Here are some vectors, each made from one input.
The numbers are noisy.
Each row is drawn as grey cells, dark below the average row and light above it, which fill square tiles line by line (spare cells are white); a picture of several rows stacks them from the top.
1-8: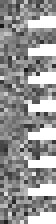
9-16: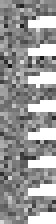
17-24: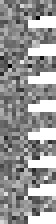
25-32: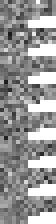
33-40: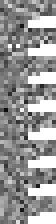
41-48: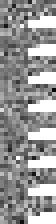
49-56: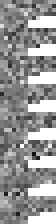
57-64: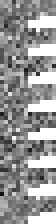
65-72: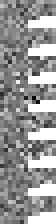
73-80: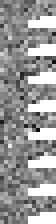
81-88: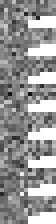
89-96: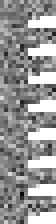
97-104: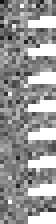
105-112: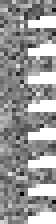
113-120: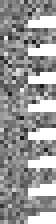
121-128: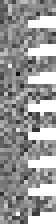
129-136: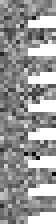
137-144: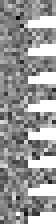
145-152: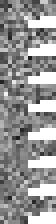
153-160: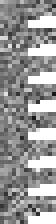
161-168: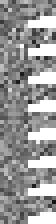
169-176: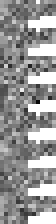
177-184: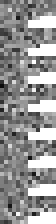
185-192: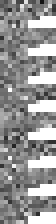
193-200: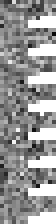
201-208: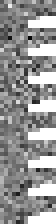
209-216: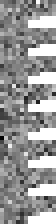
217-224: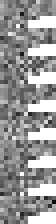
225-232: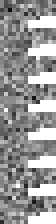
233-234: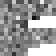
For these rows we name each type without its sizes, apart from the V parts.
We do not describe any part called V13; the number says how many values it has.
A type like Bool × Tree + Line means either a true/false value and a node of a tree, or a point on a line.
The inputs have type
Label × (Line + V13).
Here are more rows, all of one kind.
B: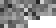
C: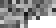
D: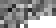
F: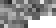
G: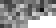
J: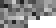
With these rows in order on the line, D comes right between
C and G.
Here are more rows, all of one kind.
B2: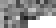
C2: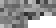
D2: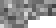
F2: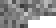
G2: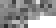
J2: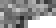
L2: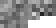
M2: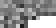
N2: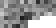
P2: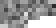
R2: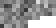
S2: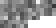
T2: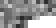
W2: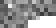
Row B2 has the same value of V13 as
J2, N2 and T2.
